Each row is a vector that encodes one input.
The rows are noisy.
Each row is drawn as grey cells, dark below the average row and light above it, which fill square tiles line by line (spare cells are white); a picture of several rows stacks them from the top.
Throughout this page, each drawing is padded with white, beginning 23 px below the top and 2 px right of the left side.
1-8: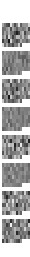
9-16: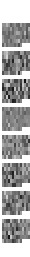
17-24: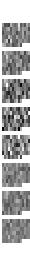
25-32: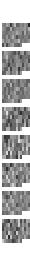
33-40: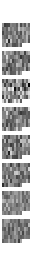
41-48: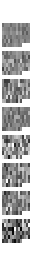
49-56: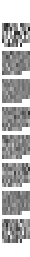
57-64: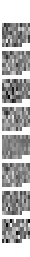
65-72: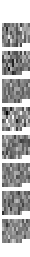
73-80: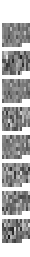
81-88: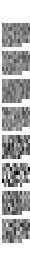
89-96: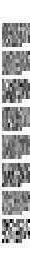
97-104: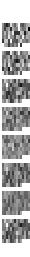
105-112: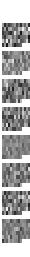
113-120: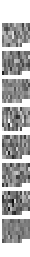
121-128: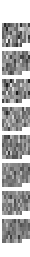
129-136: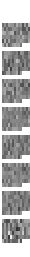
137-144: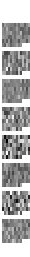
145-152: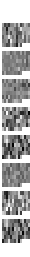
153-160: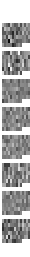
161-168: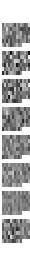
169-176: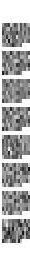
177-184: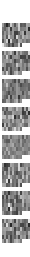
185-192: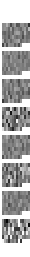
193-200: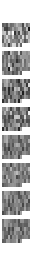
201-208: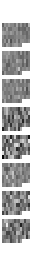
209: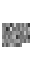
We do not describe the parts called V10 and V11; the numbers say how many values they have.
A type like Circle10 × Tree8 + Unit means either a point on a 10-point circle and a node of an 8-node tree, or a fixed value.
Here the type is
Bool × V11 + Circle6 × (Circle8 + V10).
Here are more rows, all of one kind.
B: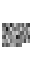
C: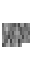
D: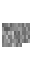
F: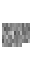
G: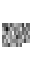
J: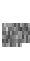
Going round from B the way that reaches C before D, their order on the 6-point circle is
B, C, D, F, J, G.
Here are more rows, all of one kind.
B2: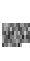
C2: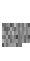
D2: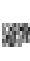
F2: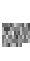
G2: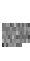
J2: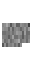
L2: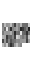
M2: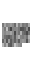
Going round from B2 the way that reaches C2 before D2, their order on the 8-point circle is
B2, C2, F2, M2, J2, L2, D2, G2.
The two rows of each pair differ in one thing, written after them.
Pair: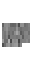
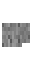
the value of V10
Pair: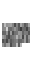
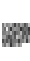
the place on the 6-point circle
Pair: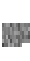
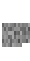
the value of V10
